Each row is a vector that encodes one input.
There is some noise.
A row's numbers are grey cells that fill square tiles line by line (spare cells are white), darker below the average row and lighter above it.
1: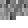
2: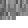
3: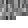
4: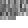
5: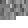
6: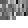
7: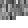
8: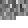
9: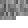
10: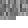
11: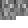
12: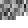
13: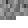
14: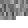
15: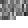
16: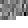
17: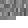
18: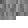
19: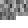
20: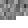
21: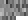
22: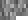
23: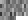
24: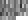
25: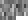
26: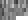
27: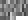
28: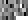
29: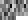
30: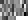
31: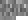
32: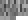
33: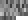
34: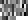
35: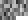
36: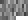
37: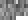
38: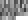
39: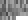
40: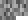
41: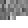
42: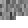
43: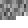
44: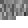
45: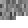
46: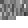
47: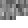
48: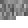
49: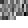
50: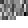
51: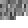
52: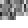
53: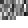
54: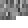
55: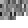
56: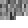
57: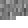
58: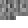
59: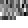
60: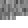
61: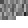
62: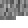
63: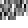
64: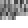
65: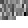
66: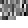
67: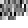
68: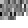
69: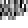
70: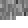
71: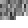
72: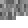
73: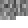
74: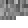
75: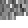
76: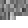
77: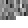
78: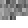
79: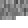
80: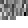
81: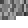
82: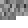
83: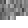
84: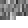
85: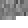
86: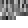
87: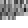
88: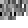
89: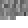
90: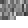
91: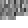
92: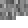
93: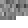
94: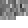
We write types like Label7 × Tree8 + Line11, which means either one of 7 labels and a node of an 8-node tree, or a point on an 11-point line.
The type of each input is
Line7 + List2(Line4).
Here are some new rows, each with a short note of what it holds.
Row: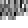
a list of one item
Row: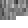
the empty list
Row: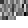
a list of two items
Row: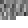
a list of two items
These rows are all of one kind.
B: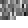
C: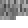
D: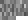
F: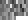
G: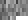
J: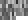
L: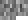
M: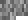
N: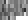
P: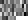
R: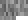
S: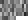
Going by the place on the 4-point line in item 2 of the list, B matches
F and M.
